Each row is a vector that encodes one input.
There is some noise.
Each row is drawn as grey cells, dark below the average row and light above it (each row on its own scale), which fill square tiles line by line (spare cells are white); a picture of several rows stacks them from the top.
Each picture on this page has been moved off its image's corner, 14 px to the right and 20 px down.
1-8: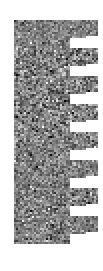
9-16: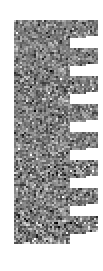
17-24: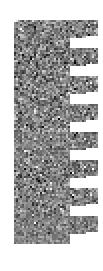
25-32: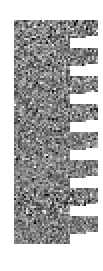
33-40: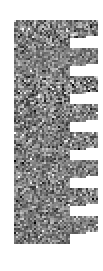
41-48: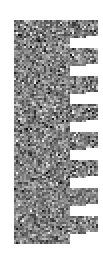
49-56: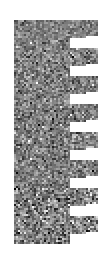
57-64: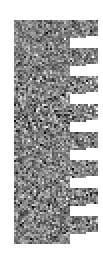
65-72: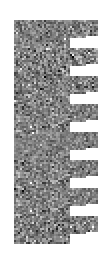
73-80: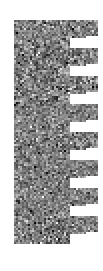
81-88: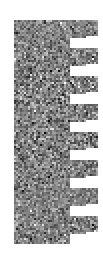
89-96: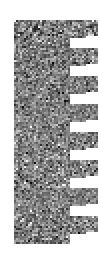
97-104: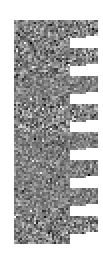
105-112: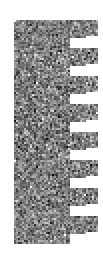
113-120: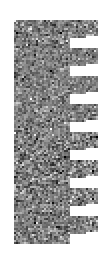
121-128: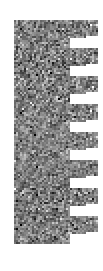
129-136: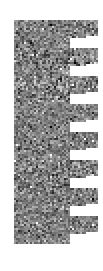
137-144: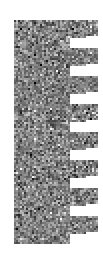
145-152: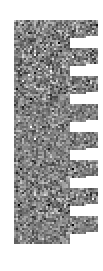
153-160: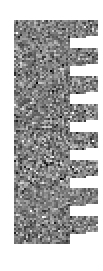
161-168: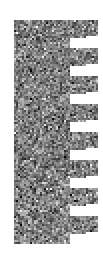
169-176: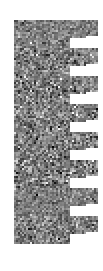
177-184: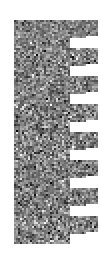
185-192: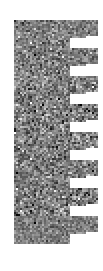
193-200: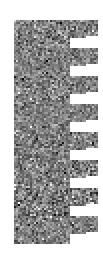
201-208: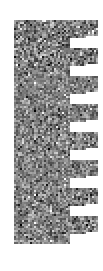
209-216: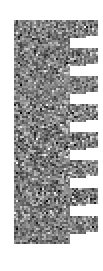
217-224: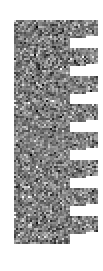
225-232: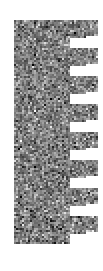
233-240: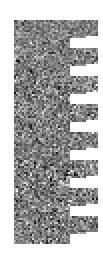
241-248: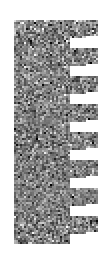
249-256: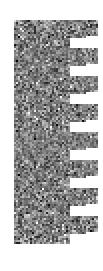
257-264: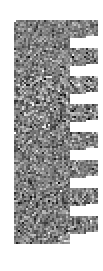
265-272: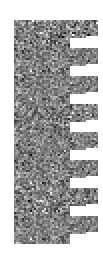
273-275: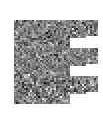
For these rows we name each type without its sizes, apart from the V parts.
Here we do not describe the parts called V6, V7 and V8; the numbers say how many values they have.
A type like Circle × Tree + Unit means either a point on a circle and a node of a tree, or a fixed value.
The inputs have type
(Bool × Bool × Bool × Bool × V6 + Label × Label) × V8 + V7.
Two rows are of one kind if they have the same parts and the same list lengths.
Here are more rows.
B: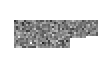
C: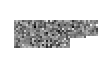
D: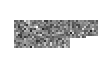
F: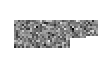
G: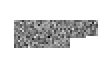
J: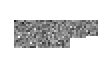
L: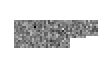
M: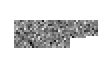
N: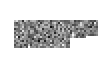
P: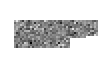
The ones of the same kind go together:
B, J
C, F, L, M, P
D, G, N

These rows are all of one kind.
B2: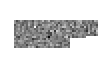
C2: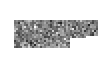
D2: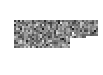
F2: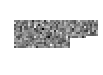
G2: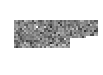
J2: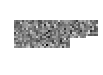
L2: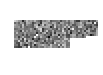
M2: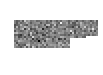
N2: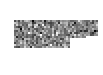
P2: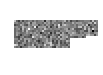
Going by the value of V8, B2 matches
D2, F2 and N2.
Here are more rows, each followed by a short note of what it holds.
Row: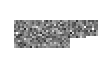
two labels and a value of V8
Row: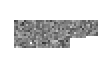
a value of V7
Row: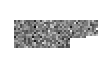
four true/false values, a value of V6 and a value of V8
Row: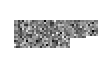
two labels and a value of V8
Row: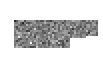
a value of V7
